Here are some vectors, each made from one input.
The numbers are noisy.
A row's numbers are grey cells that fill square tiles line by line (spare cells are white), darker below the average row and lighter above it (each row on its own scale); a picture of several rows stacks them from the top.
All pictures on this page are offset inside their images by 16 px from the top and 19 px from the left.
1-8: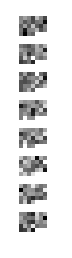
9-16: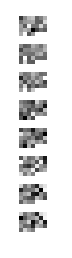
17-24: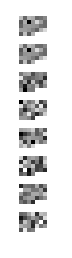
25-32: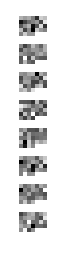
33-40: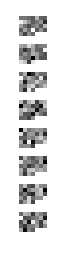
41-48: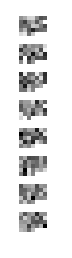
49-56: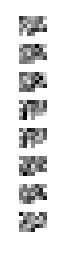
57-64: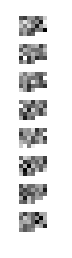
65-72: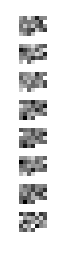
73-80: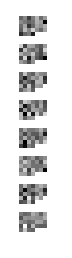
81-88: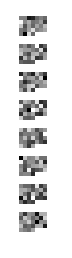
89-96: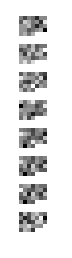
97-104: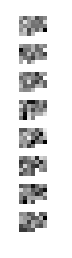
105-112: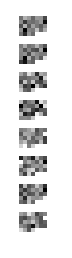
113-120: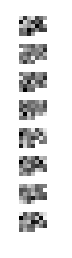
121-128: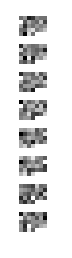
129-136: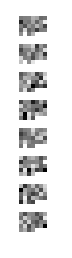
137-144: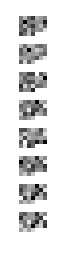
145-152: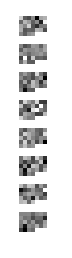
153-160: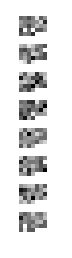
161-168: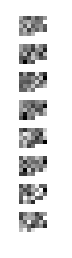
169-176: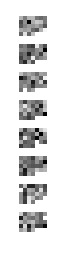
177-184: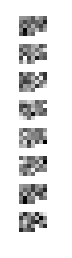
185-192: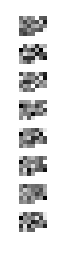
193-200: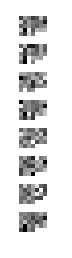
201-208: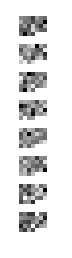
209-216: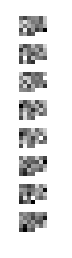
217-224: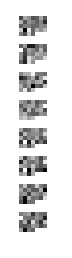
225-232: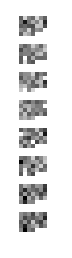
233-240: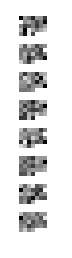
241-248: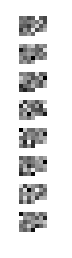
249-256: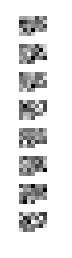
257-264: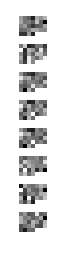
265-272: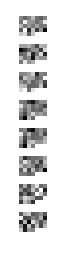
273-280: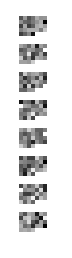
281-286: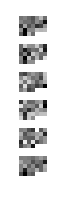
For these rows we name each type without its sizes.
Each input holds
either a fixed value, or a node of a tree and a true/false value.
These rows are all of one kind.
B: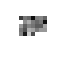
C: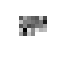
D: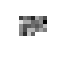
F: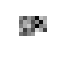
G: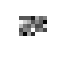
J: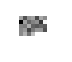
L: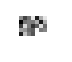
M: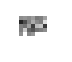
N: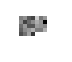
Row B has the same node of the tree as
D, F and G.
